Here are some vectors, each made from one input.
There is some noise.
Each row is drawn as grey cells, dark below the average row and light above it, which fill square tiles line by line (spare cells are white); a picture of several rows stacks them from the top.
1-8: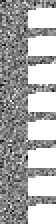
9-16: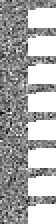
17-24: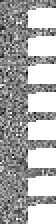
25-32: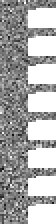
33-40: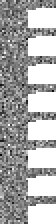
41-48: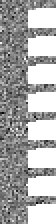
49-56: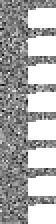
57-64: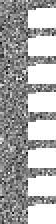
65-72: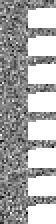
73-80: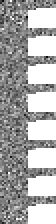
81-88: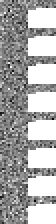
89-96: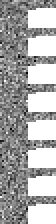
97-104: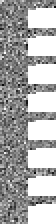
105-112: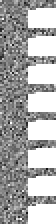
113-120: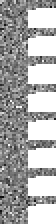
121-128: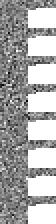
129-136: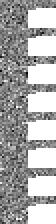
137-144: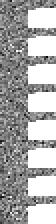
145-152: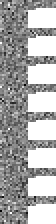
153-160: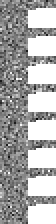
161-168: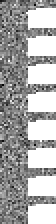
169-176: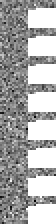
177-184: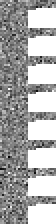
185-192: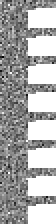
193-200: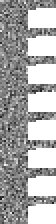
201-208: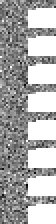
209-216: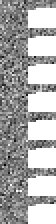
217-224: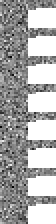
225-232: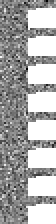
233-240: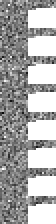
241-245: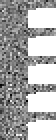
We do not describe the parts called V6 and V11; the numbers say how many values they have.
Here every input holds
a value of V6, together with either a point on a 4-point line, or a true/false value and a value of V11.
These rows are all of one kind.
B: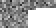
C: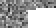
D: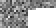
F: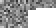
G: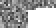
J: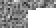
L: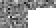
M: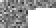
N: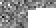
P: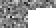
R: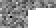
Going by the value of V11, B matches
G, J, L and P.
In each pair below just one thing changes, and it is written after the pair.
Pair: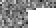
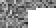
the true/false value
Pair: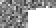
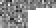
the value of V11
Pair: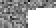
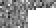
the value of V6
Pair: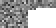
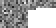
the value of V11
